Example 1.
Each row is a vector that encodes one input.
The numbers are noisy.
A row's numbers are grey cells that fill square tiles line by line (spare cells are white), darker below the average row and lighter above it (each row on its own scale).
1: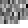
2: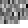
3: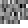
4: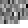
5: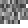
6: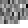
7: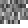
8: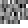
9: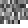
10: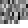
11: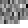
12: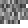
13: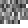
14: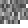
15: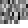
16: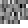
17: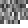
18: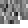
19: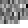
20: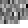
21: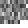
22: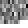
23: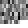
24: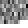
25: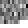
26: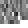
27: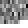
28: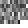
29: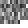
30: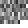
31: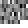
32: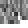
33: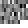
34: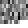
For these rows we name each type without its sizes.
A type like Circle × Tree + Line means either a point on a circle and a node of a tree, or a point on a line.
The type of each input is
Line.
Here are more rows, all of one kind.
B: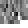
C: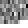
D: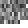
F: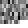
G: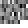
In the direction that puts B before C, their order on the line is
G, D, B, C, F.
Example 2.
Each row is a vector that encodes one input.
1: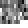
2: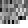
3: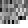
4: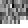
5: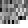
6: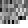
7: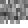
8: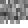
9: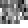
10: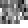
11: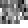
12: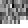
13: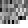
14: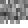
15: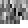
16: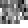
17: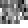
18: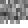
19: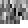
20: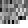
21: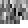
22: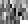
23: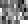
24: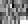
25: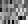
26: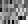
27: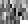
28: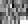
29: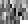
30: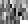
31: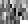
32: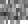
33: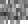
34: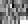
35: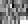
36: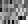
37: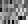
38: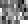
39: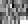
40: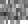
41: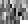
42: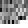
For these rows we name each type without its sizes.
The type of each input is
Label.
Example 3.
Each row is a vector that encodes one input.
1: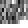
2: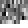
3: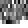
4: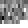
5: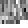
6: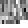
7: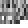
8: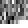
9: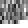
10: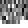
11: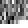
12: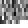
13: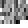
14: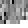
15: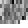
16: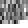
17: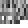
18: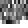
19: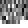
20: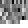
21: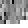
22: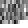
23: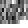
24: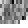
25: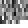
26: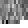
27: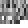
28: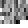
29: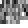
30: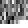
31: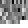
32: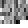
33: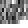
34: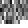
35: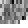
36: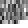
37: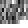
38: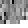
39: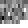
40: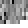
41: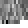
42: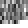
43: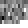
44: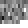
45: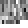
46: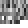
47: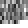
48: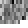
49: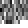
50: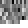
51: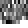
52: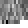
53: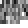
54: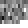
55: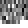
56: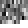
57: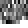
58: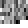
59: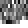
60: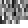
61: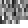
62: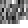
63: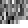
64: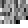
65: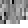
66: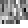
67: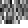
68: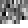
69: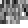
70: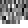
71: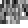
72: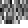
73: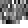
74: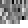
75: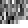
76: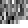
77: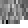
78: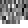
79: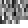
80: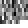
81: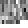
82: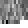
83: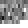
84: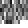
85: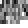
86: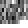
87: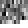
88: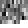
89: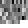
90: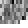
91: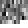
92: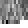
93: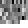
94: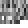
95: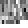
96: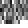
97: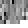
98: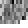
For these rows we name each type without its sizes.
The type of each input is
Circle.
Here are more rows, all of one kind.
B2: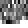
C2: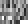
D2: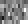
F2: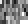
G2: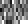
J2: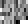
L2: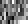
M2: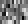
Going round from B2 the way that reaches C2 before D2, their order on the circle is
B2, J2, C2, F2, M2, D2, L2, G2.
